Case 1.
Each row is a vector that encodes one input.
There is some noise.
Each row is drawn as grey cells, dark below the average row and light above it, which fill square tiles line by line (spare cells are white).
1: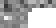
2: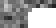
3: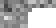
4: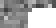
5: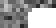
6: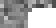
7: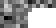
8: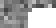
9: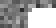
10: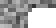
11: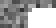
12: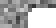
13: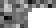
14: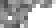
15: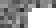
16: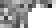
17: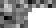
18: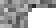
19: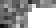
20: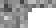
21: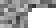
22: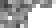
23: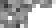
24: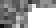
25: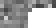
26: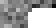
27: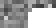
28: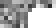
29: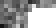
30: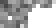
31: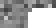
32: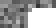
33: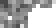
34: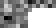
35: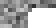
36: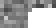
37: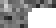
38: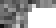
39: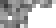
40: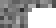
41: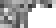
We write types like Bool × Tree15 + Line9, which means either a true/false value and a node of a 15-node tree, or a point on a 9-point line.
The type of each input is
Bool × Line5.
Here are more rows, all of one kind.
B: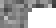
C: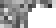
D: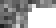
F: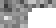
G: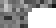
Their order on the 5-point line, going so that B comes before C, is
D, G, B, F, C.
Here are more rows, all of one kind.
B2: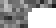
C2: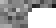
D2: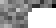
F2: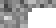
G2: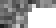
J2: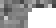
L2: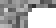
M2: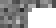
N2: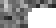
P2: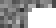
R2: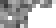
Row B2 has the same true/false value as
C2, D2, L2 and N2.
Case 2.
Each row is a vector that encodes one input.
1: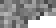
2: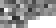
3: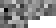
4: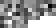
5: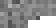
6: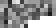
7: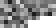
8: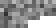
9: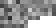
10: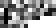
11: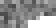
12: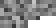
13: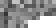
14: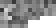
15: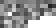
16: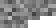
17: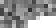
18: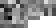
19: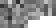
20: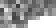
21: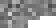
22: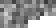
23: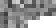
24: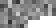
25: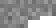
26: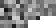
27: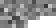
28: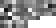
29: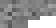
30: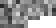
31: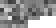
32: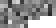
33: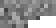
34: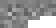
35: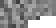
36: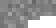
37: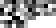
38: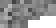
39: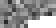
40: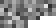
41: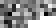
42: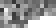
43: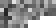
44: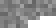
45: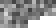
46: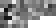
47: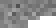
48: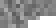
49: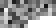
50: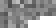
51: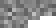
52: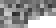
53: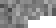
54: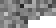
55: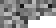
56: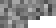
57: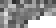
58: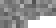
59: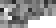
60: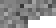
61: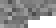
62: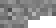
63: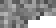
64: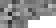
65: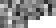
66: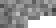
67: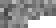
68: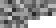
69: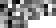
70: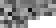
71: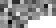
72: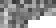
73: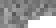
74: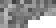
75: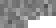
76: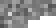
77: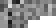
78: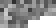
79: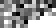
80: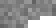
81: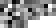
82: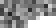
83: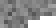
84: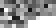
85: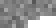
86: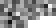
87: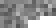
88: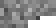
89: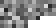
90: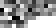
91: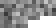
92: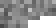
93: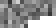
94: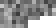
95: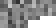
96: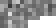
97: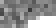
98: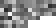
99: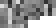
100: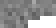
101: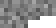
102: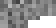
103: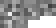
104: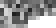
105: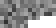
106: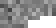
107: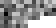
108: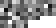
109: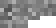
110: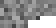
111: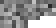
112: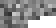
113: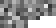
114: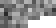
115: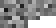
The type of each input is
Bool × (Tree15 + Unit).
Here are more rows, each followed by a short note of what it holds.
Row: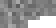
a node of a 15-node tree and a true/false value
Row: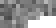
a true/false value
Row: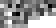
a true/false value
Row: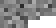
a true/false value
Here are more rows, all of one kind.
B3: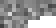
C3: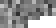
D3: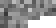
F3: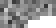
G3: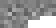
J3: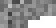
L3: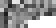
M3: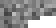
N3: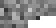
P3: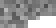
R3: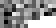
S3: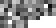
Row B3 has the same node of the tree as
N3 and R3.
